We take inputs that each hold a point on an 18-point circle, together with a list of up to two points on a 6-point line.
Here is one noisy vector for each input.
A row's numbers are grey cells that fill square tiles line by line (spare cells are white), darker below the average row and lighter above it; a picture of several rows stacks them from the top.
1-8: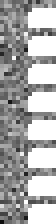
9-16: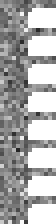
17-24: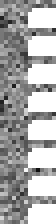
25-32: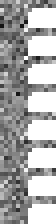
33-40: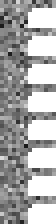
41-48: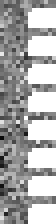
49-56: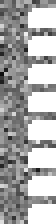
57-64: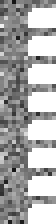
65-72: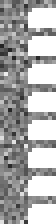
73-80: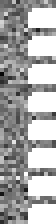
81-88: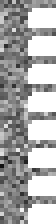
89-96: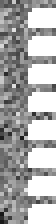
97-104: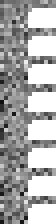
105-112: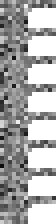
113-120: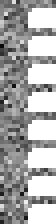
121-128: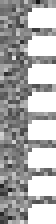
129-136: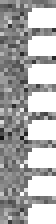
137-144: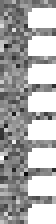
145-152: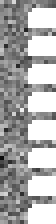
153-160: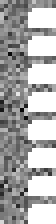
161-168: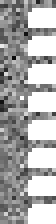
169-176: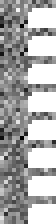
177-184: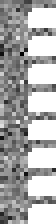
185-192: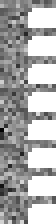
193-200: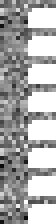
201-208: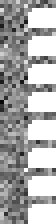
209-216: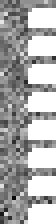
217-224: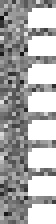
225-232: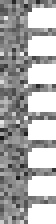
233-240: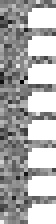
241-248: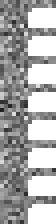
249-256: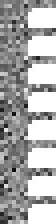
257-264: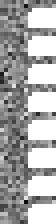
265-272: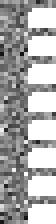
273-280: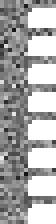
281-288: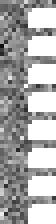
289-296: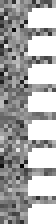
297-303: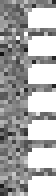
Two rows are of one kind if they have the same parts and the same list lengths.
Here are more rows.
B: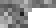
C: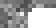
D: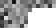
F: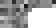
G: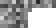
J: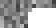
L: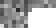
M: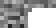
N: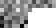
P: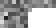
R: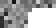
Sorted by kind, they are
B, F, J, L, P
C, G, M
D, N, R

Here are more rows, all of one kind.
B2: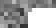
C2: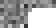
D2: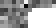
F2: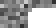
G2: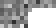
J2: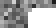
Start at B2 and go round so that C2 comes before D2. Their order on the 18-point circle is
B2, J2, C2, G2, D2, F2.
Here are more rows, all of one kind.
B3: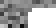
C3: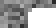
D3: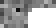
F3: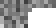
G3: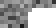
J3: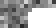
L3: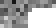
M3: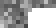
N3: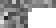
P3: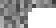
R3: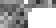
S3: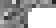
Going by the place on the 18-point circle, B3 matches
G3 and J3.
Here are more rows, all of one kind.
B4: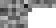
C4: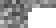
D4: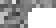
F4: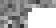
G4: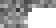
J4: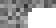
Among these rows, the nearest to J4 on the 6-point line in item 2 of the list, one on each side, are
C4 and F4.
